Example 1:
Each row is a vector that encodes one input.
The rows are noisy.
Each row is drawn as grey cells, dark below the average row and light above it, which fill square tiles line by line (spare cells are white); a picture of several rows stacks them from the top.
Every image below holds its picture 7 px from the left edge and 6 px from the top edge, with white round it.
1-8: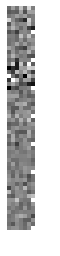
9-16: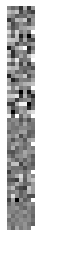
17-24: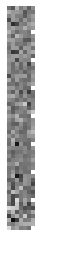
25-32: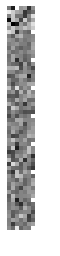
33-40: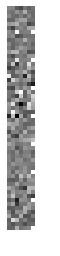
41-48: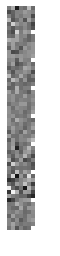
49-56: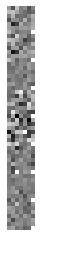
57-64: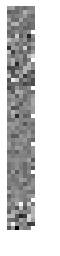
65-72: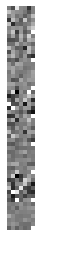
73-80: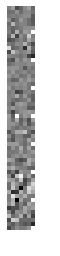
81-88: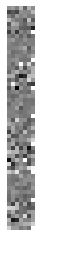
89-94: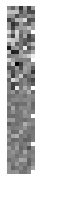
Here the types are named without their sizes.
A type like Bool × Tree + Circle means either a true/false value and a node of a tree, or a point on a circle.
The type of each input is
Bool × Label.
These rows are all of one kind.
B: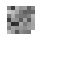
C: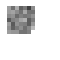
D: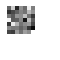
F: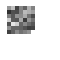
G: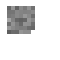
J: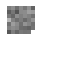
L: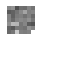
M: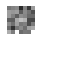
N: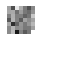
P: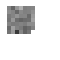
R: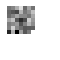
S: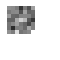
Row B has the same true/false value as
D and G.
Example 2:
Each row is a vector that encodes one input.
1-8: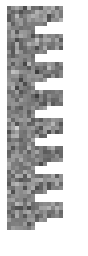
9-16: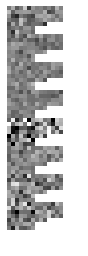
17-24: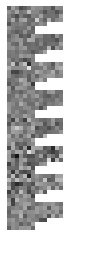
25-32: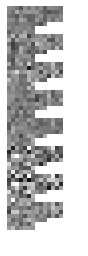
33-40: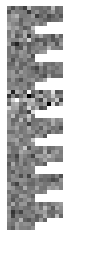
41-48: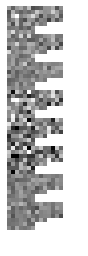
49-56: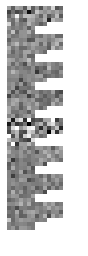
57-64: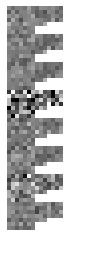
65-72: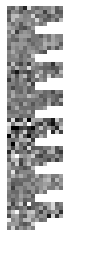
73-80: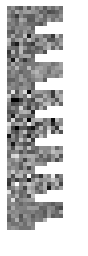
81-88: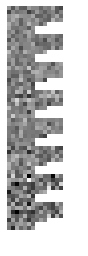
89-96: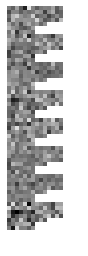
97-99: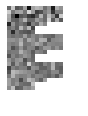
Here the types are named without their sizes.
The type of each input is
(Circle + Unit) × Label.
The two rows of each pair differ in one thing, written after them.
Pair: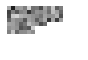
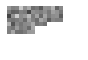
the place on the circle
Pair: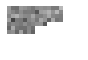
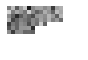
the place on the circle
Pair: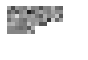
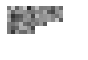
the place on the circle
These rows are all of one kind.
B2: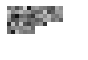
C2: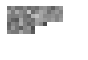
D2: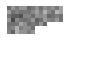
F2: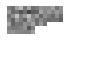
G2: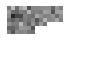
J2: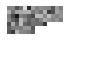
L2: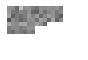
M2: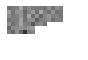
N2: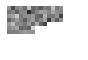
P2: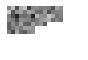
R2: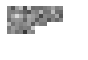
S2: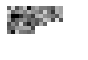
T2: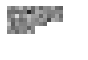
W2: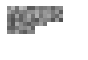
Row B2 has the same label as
D2, N2 and S2.
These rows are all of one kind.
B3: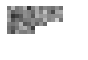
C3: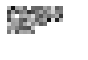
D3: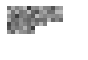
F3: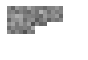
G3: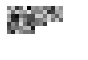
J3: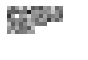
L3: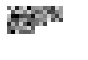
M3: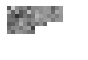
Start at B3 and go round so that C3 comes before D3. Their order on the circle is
B3, J3, L3, F3, C3, G3, D3, M3.
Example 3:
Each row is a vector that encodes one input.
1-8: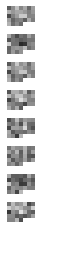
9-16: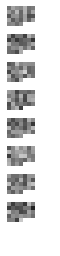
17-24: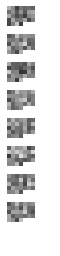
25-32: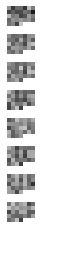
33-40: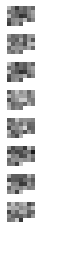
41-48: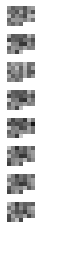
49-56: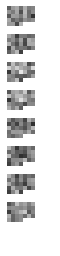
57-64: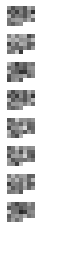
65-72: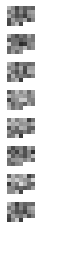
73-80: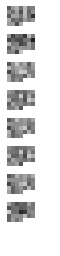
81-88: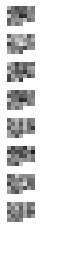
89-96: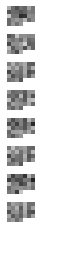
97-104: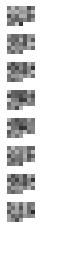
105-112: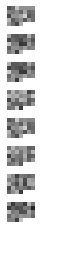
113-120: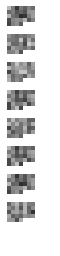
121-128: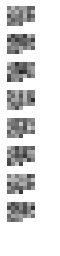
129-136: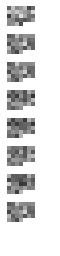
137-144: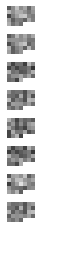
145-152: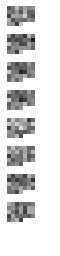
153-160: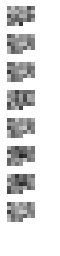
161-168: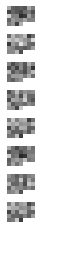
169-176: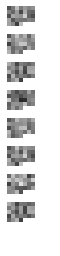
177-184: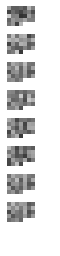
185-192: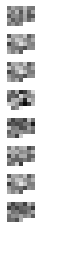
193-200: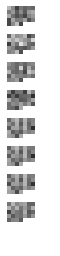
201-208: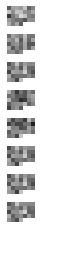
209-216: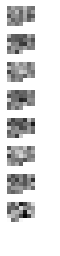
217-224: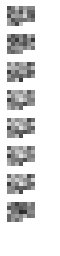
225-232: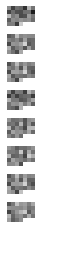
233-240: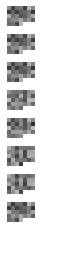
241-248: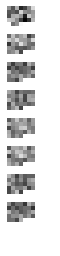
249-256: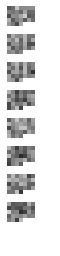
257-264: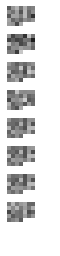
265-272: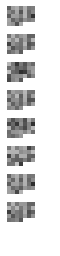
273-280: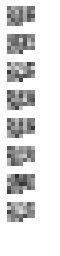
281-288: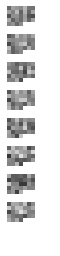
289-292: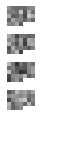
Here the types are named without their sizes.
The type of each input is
Bool × Circle + Unit.
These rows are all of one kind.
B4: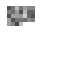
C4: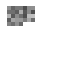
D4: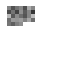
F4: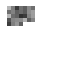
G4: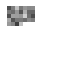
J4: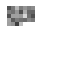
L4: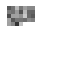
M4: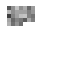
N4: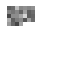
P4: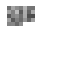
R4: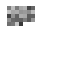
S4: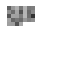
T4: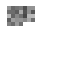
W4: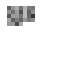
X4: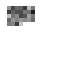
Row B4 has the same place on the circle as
G4, J4, L4 and X4.
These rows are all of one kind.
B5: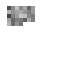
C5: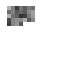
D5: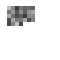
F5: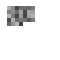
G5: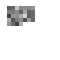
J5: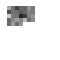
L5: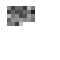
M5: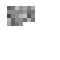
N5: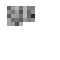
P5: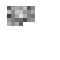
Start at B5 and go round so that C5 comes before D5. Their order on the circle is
B5, M5, G5, L5, N5, J5, C5, D5, F5, P5.
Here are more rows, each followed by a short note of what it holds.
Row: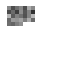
a point on a circle and a true/false value
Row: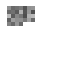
a point on a circle and a true/false value
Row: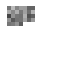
a point on a circle and a true/false value
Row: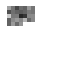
a point on a circle and a true/false value
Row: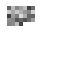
a point on a circle and a true/false value
